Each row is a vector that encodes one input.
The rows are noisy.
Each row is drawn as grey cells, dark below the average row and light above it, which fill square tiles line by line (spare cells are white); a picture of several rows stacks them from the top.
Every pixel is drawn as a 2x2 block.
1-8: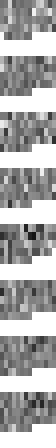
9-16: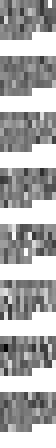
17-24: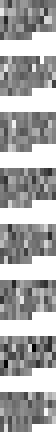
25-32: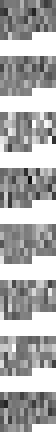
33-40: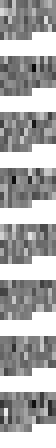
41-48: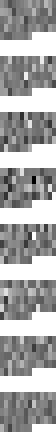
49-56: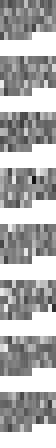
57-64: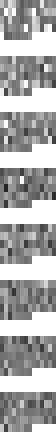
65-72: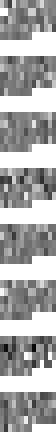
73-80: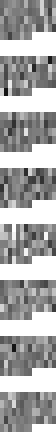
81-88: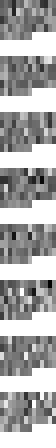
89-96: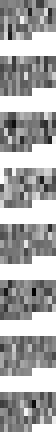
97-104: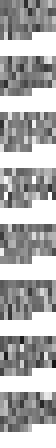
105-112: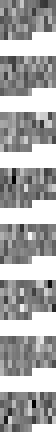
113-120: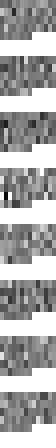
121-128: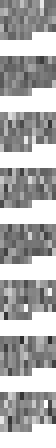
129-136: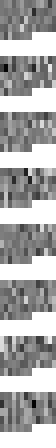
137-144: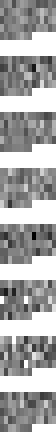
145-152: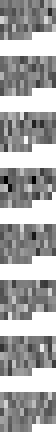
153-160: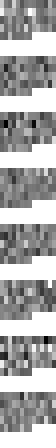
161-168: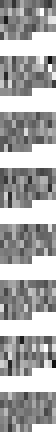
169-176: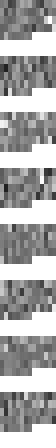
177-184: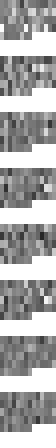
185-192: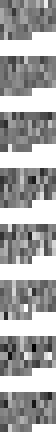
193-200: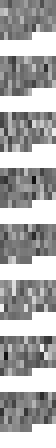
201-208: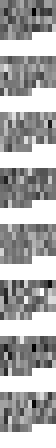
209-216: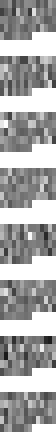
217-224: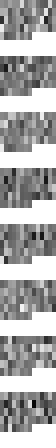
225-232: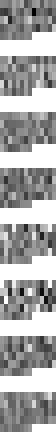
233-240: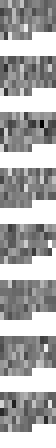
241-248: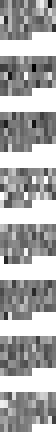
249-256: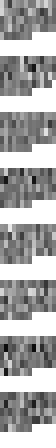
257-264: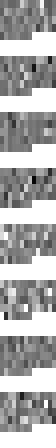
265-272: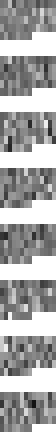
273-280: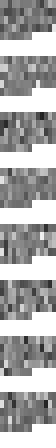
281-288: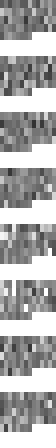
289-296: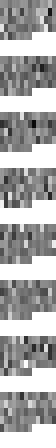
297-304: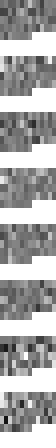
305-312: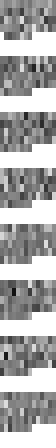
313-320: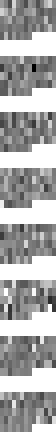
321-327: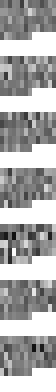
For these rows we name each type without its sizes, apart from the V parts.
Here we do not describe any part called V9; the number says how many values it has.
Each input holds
a point on a circle, together with either a fixed value, or a true/false value and a value of V9.
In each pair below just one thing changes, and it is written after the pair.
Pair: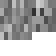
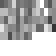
the true/false value
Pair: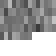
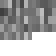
the place on the circle
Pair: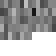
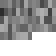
the true/false value
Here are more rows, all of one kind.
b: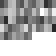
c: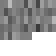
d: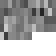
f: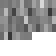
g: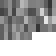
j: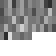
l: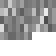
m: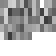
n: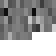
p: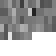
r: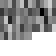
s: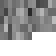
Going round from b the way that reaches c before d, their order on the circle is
b, n, p, l, s, c, r, d, m, f, j, g.
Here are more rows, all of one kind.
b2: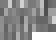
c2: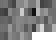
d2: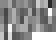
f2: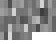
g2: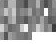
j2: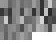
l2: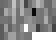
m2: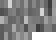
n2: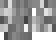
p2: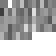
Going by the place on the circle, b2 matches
l2 and p2.
